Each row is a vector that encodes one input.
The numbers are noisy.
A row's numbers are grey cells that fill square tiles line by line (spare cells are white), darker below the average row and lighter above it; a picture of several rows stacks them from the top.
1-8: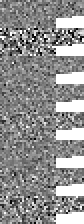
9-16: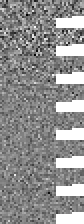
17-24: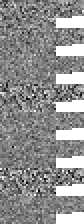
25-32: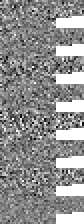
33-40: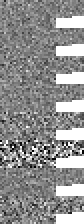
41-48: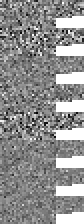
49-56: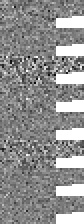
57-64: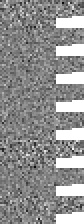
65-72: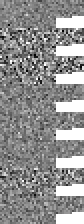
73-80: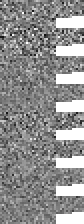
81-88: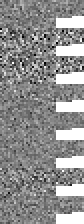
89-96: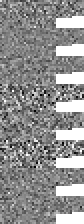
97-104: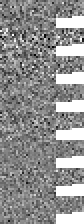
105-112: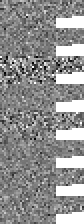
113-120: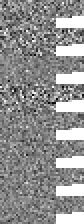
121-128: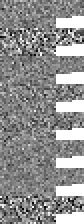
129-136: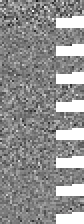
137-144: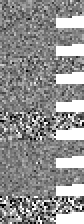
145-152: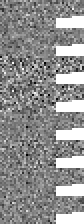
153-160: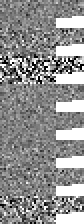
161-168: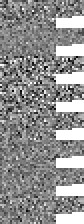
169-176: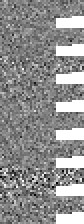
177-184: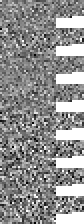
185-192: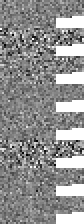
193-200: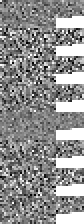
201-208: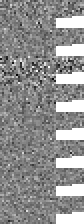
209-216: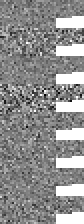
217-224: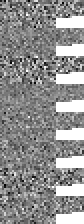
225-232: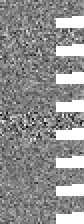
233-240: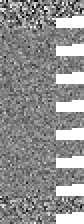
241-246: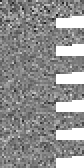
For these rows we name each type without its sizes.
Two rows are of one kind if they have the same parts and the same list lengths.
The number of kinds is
2.
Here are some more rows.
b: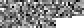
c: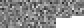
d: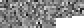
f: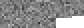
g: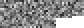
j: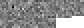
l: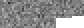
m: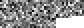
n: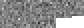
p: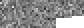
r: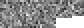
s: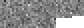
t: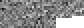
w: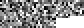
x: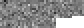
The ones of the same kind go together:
b, d, f, g, l, m, n, p
c, j, r, s, t, w, x

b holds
a point on a circle and a point on a line.
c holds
a point on each of two circles.
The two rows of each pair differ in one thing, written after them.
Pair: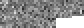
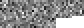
the place on the circle
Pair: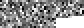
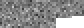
the place on the line
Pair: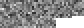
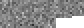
the place on the circle
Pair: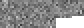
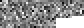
the place on the line
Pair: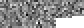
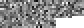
the place on the line
